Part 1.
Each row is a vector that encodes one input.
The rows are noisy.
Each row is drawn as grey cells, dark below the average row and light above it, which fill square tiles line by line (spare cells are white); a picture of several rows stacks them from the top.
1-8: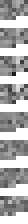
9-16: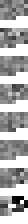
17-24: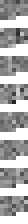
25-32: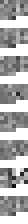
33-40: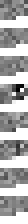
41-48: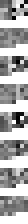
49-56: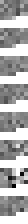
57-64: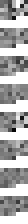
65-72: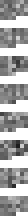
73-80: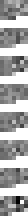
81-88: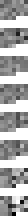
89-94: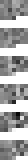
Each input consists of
either a fixed value, or a point on a 4-point line, a point on a 7-point line and a true/false value, or a point on a 5-point line and a point on a 6-point line.
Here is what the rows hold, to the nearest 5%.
About 5% of them hold a fixed value. About 60% of them hold a point on a 4-point line, a point on a 7-point line and a true/false value. The rest hold a point on a 5-point line and a point on a 6-point line.
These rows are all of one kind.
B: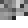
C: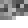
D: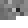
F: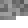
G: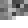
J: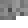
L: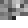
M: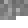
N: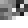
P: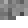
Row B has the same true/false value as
C, F, G and M.
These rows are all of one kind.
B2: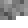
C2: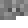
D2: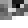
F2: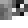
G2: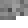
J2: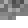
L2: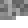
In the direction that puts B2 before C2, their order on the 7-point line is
D2, B2, L2, G2, F2, J2, C2.
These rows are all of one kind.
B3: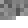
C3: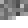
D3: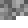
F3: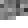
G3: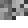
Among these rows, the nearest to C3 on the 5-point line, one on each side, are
D3 and G3.
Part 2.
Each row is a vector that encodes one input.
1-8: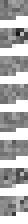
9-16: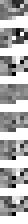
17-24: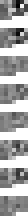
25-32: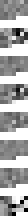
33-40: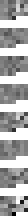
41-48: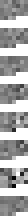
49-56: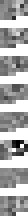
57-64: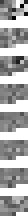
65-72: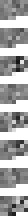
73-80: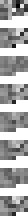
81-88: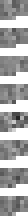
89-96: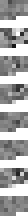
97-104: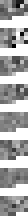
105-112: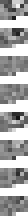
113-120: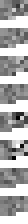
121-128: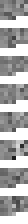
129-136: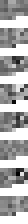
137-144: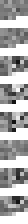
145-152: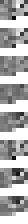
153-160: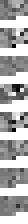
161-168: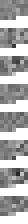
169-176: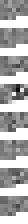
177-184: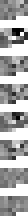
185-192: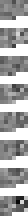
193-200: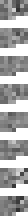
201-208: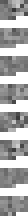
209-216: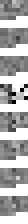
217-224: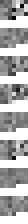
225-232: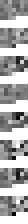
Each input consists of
a point on a 4-point line and a point on a 7-point line, together with either a point on a 4-point line and a point on a 7-point line, or a point on a 5-point line.
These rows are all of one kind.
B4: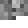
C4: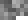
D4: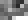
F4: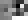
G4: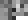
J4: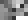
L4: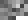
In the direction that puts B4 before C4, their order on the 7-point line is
L4, D4, J4, G4, B4, F4, C4.
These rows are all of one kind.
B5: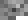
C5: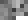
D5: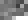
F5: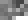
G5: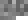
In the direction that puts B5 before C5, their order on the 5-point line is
F5, B5, G5, D5, C5.
